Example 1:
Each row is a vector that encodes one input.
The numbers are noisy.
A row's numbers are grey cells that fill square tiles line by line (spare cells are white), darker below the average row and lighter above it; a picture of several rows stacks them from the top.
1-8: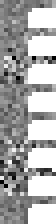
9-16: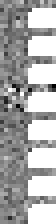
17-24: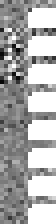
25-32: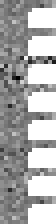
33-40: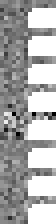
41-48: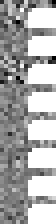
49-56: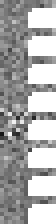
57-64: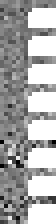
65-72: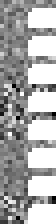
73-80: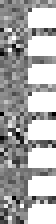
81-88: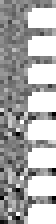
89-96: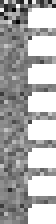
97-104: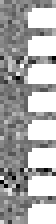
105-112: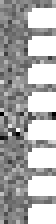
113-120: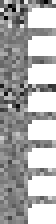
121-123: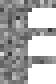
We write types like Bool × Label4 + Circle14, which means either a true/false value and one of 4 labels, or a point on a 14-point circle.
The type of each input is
Line4 × Line6 + Tree15.
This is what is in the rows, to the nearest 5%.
About 25% of them hold a point on a 4-point line and a point on a 6-point line. The rest hold a node of a 15-node tree.
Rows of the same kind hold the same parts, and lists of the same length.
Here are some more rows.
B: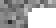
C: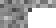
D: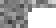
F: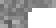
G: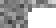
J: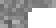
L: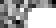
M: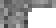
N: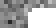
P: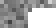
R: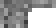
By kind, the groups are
B, C, D, F, G, J, M, N, P, R
L

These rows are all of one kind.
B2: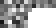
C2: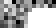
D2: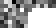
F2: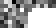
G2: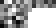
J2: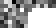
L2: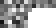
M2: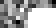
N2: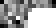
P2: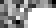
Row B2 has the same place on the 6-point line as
D2, F2, J2 and L2.
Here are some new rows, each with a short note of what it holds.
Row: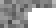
a node of a 15-node tree
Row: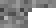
a node of a 15-node tree
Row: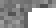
a node of a 15-node tree
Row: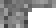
a node of a 15-node tree
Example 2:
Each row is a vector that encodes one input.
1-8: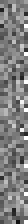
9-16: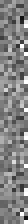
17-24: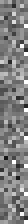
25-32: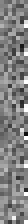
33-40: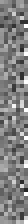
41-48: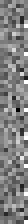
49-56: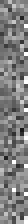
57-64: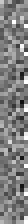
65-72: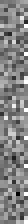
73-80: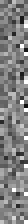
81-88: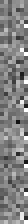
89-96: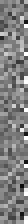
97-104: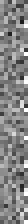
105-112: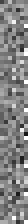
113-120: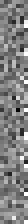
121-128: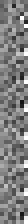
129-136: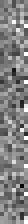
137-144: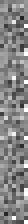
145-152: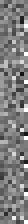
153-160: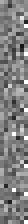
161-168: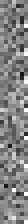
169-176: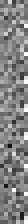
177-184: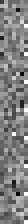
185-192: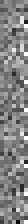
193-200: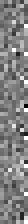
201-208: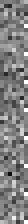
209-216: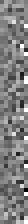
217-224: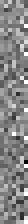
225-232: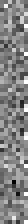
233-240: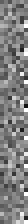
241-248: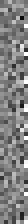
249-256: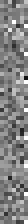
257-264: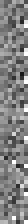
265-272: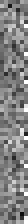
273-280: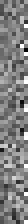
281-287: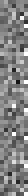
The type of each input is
Line9 × (Tree20 + Unit).
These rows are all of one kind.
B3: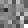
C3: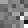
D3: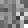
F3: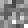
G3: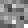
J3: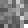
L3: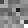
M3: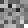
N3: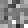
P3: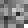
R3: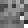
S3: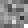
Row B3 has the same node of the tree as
D3 and J3.
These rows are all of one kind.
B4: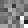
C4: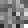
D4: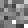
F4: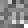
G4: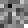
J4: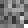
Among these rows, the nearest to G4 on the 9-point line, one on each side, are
C4 and D4.
